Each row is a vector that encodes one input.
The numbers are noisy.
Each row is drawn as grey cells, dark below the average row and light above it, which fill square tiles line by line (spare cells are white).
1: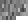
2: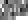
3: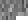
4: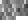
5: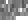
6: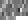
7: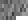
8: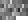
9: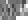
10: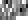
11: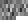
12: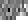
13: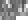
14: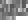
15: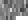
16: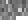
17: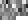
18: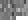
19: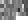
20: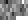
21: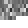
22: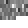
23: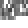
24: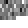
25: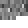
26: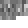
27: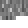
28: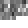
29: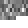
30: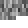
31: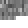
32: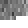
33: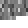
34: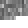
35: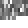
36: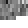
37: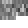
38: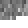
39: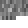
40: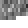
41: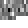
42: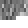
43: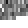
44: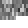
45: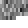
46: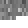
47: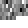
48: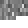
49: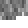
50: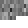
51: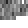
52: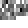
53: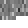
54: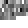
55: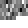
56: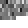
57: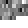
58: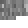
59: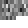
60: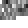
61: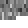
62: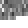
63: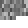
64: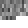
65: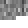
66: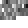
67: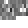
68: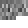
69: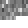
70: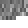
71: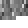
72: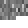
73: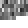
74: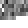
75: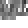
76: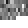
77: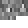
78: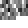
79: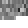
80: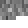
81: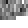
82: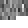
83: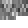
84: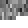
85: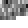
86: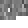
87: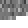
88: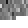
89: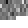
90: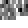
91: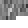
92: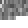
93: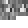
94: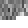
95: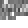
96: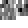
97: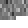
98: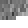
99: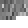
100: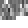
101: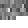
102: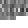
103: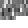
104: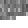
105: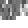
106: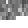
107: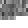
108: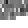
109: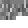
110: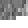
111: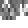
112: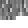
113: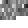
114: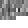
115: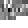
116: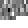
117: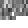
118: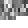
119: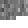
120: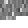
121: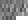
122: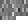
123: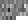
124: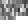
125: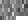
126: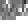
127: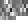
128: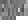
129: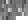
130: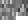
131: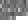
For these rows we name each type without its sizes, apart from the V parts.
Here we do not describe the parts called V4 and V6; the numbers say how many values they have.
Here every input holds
a true/false value and a value of V4, together with either a point on a line, or a value of V6.
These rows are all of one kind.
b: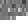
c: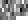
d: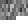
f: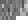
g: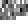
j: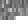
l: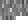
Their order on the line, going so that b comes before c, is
d, l, j, f, b, c, g.
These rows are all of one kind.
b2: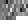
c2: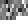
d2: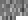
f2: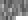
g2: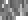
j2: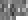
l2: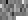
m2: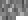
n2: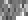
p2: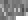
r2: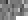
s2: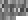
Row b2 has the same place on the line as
d2, g2 and m2.
